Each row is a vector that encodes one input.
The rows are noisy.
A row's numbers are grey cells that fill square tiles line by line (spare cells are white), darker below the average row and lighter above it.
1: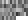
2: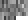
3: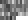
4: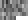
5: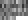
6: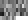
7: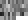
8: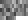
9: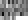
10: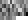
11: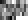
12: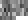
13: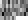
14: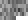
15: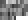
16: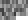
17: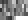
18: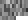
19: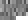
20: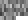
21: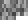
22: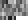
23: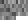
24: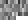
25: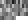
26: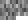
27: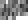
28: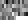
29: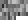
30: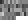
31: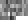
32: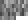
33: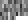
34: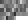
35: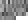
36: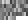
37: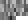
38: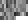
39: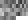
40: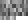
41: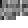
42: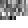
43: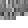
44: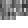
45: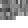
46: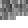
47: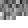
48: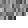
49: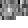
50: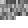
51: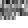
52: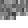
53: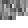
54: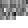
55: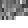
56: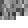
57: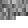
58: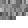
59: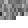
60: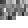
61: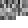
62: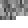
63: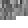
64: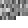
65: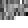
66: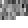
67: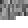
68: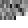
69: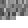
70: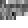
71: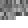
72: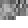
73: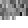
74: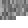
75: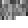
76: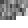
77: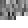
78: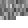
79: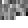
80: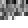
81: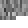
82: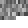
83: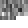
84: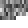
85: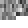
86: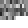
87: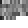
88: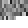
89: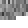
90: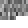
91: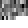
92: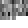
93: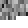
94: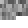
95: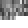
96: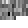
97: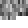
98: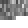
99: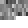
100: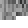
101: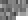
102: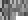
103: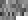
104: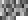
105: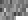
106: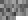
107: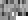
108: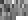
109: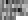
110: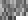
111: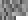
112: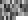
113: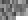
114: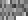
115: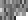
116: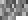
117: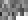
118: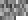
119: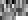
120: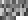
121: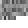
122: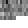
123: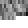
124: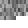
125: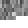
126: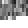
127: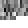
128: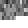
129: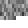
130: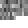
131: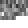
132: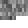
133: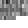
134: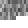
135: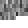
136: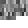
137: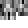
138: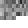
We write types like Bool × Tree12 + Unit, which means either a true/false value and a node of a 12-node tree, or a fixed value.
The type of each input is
Circle9 × (Circle9 + Tree11).
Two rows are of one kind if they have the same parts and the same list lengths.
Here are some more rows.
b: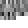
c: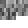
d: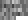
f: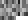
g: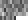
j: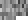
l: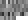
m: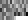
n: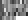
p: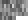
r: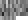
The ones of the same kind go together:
b, c, g, l, p, r
d, f, j, m, n

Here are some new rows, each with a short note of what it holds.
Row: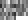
a point on a 9-point circle and a node of an 11-node tree
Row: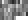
a point on a 9-point circle and a node of an 11-node tree
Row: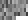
a point on a 9-point circle and a node of an 11-node tree
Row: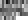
a point on each of two 9-point circles
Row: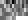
a point on a 9-point circle and a node of an 11-node tree
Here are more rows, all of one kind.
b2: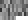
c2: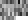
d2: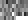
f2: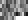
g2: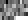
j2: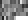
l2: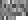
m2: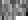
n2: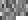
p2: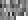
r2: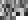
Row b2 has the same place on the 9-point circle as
j2 and l2.
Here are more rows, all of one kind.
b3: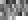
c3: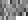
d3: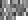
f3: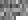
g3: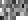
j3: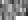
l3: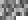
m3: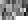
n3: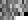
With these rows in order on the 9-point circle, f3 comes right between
b3 and n3.
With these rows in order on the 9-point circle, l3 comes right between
b3 and g3.
